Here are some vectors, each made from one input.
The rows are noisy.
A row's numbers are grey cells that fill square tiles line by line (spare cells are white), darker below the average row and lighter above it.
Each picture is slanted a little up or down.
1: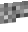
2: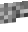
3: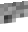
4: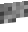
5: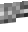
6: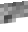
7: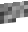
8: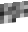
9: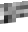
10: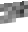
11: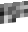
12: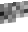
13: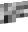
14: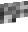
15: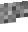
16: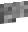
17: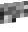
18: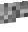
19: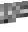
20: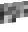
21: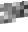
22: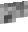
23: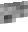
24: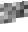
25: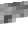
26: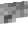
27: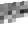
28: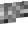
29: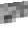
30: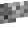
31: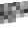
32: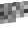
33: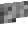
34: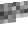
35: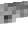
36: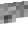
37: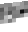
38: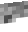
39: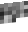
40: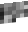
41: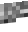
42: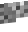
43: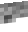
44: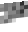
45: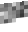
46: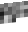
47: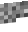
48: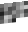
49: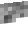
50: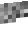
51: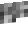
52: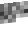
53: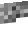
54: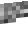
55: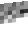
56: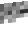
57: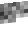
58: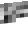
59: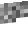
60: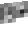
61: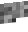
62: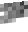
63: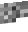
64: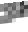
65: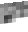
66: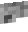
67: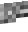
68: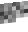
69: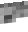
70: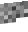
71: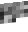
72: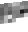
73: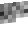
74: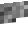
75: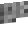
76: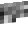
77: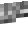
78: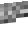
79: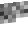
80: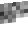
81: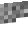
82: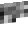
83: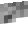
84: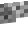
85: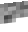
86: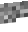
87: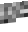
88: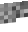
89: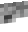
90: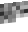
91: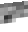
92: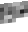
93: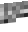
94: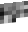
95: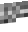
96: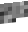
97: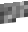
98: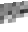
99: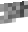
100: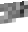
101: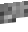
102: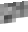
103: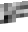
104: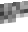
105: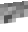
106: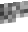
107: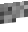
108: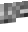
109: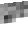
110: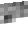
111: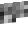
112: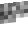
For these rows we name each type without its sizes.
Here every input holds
a point on a circle and a true/false value.
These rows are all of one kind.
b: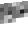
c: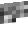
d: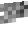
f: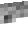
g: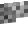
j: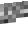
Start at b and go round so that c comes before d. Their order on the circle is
b, c, j, g, f, d.
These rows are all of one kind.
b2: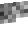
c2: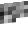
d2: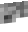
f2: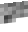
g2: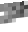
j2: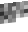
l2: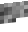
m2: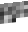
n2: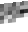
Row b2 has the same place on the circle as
d2, f2 and j2.
